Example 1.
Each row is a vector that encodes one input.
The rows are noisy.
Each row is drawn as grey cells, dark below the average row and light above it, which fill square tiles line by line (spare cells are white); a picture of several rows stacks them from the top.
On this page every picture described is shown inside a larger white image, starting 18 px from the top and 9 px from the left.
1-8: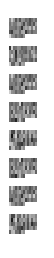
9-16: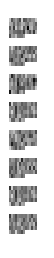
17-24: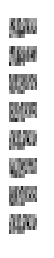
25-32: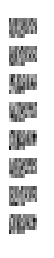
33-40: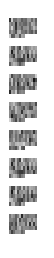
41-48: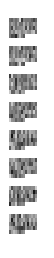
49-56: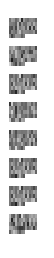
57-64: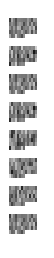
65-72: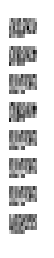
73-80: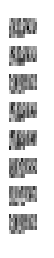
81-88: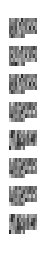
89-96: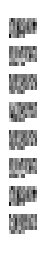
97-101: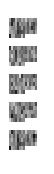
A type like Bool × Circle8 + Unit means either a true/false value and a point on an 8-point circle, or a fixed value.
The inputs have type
Circle6 + Line7.
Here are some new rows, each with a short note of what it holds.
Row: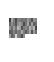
a point on a 7-point line
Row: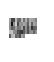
a point on a 6-point circle
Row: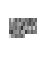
a point on a 7-point line
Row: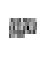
a point on a 6-point circle
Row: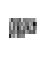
a point on a 6-point circle
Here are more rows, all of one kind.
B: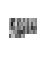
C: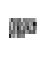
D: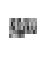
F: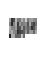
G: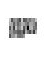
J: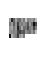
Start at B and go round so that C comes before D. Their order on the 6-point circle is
B, F, J, C, G, D.
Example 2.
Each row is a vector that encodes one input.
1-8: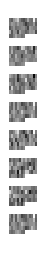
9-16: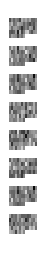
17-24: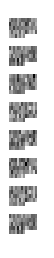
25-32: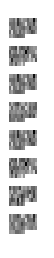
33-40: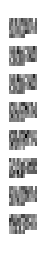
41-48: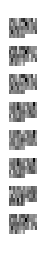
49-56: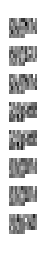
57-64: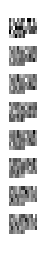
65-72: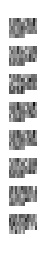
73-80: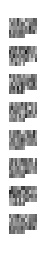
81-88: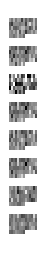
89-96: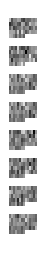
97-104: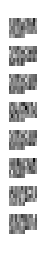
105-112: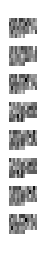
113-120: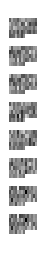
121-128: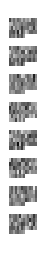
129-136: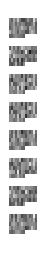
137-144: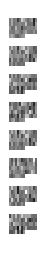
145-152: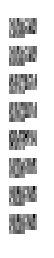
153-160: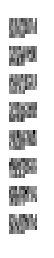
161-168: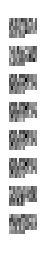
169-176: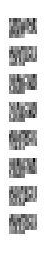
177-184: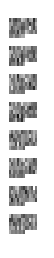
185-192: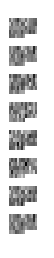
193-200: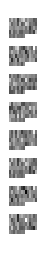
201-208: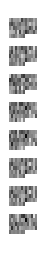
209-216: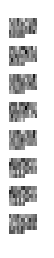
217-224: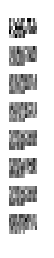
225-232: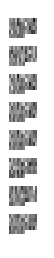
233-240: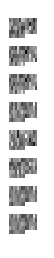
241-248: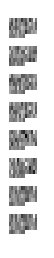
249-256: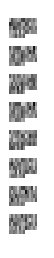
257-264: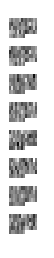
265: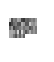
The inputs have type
Bool × Circle18 + Unit.
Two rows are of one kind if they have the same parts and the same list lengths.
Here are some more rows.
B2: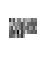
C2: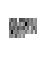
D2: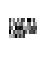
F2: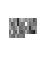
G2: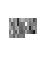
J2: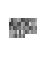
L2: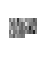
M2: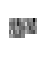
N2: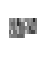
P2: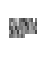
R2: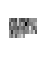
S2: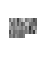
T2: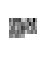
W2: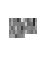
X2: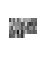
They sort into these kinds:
B2, C2, F2, G2, J2, L2, M2, N2, P2, R2, S2, T2, W2, X2
D2

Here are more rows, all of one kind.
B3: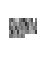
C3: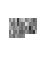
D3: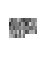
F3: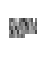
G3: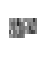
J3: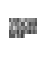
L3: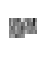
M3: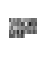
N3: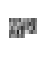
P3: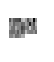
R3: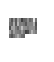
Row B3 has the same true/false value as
D3, F3 and R3.
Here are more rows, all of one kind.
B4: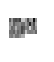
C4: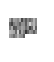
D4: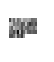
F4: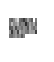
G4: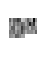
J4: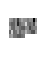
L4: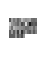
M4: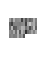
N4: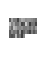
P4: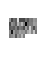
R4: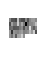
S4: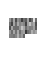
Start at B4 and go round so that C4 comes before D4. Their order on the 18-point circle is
B4, G4, J4, C4, M4, S4, N4, L4, D4, F4, P4, R4.
